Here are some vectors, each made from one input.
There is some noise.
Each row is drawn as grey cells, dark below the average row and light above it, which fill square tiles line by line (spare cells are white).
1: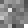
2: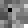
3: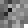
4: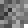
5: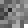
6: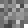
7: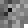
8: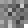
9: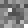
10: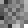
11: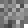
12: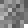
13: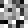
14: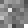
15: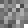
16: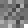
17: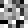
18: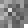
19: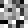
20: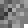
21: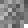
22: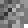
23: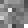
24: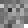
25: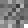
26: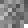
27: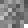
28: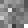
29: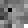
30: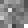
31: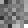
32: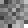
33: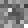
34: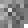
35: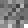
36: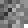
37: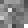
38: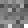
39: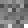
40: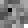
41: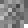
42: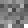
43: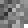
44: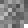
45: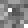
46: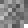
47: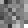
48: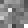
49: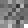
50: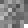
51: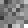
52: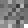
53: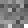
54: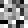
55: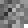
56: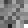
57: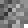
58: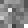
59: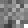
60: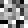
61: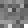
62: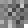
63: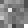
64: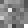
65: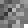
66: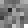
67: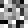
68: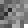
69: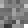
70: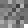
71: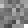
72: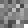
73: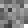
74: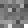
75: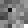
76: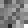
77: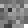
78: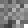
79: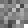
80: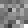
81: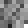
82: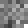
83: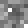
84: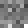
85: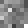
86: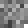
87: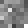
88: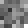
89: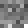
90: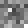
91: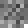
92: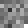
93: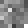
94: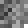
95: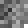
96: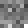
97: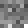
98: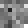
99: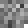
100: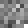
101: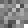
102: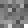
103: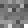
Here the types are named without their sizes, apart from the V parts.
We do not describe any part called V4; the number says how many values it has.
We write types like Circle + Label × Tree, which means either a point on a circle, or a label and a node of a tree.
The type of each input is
List(Bool × V4).
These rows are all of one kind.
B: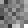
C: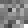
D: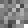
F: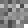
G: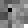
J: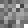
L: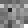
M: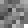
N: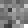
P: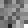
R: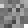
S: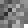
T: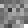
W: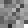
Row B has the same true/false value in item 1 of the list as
G, M and S.
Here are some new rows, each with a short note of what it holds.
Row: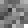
a list of two items
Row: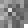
a list of one item
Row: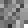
a list of two items
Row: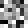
the empty list
